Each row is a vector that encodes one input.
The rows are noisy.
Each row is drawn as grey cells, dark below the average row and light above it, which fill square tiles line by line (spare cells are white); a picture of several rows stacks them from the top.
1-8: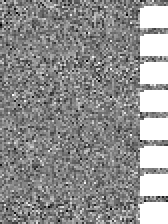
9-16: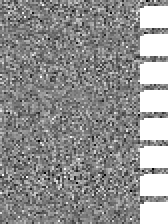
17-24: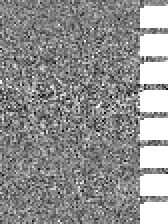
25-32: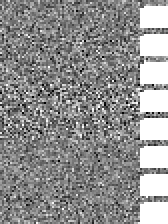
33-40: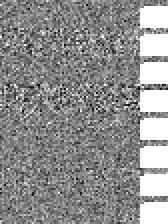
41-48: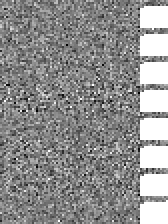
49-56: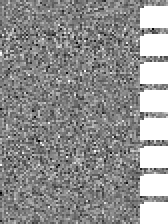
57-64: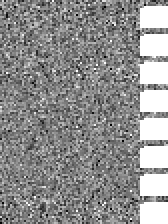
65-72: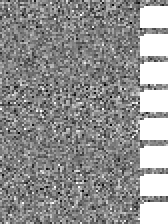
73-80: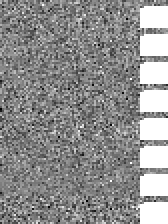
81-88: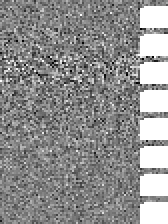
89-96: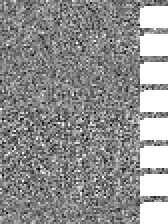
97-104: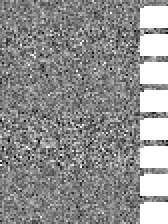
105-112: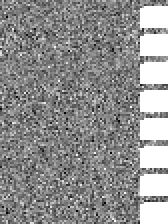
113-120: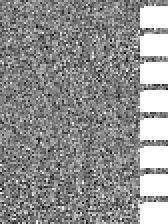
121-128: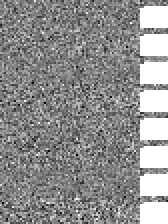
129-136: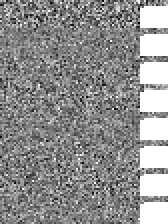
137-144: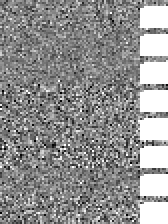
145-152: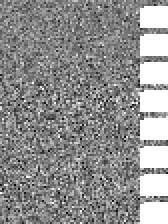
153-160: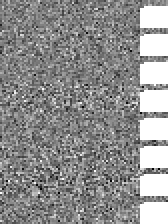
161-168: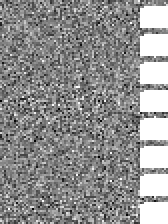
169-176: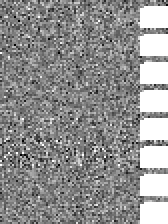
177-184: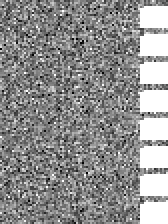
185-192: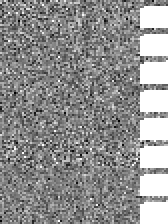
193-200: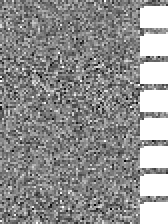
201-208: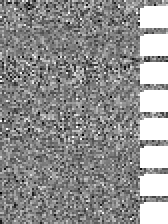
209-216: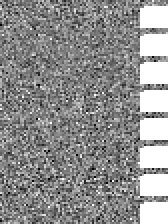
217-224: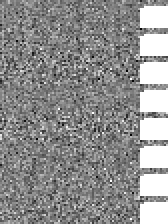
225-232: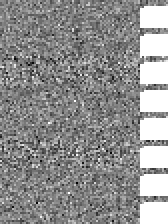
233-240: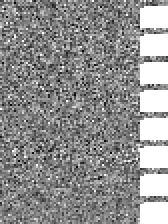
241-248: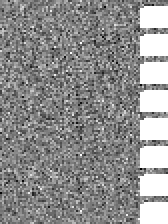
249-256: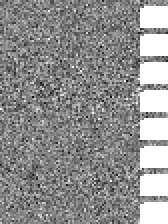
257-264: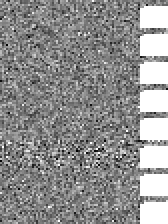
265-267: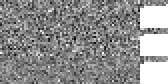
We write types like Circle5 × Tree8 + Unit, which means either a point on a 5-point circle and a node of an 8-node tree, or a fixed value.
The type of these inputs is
(Circle17 + Unit) × (Tree16 × Tree16 + Unit).
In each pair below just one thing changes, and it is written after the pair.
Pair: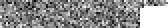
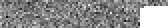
the node of one of the two trees
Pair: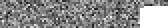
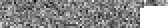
the place on the 17-point circle
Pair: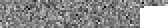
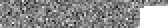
the place on the 17-point circle
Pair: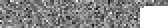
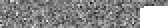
the node of one of the two trees
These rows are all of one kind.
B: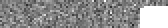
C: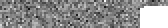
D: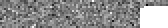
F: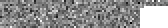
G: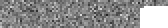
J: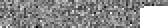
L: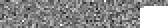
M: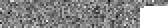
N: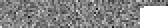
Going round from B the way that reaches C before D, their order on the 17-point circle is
B, J, F, G, L, C, M, D, N.
